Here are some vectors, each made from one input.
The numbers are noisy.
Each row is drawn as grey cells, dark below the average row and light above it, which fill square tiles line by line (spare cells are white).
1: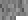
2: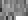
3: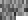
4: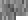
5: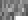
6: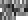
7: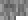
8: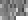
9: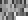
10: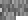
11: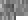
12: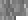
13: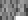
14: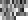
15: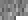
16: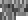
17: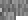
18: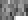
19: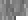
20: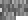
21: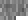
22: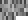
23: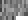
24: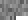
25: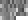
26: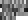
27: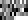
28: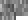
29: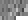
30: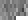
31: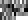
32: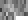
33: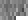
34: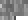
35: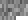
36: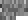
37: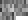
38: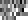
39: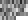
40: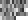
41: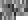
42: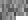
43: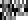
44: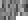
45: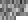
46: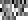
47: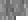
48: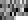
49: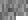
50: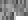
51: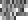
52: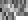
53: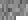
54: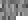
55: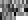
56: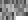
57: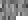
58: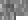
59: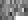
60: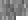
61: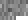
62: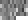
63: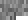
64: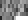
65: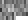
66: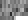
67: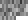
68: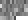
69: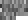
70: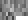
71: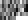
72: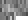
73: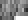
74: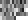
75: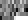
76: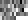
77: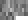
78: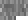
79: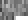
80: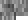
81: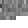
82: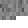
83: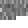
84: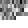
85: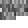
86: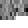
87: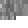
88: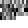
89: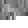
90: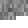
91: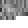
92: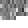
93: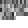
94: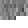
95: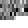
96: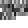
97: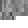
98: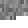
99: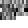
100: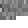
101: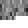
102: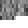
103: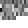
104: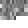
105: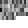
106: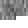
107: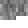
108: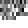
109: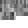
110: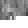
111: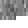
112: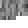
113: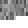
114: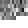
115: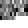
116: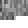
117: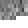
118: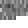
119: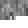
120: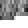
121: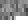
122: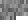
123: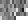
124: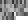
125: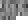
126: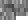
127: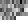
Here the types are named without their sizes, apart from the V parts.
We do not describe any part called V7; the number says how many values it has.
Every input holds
either a fixed value, or a label and a value of V7, or three true/false values.
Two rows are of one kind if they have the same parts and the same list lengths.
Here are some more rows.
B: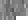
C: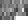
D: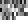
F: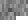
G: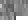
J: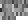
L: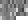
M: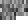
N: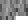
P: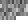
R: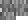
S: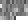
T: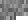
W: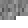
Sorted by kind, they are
B, F, G, L, M, P, R, S, T, W
C, D, N
J

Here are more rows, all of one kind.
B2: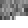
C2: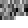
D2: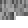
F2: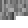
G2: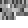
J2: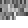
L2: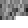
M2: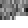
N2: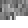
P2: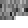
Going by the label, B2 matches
J2, M2 and N2.
